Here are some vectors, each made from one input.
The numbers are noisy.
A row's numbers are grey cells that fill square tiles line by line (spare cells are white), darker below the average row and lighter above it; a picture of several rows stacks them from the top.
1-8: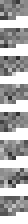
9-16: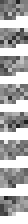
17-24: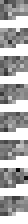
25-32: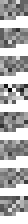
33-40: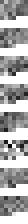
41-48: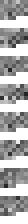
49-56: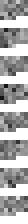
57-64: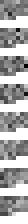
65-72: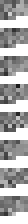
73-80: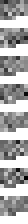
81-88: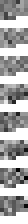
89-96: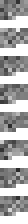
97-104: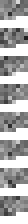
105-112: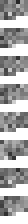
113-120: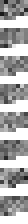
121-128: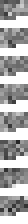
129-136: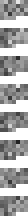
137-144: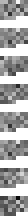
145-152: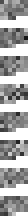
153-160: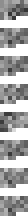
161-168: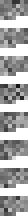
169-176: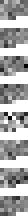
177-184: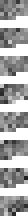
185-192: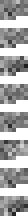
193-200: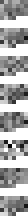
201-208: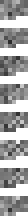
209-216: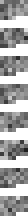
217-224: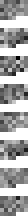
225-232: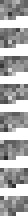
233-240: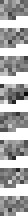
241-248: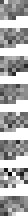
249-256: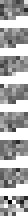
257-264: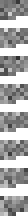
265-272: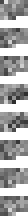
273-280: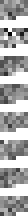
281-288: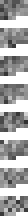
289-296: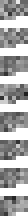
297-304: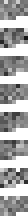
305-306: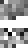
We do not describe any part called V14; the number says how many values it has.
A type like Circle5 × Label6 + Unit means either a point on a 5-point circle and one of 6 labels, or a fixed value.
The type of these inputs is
List2(Bool × V14).
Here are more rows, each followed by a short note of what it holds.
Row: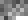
a list of two items
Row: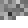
a list of one item
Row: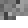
a list of two items
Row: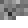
a list of one item
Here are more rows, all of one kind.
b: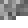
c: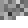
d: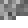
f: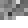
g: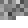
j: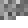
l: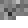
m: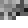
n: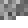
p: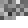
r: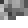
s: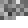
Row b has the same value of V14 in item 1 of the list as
d, j, m and n.
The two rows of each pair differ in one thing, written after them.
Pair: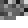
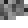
the value of V14 in item 2 of the list
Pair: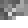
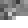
the true/false value in item 2 of the list
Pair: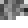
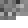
the true/false value in item 1 of the list
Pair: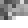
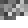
the value of V14 in item 1 of the list
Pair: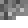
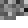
the true/false value in item 1 of the list
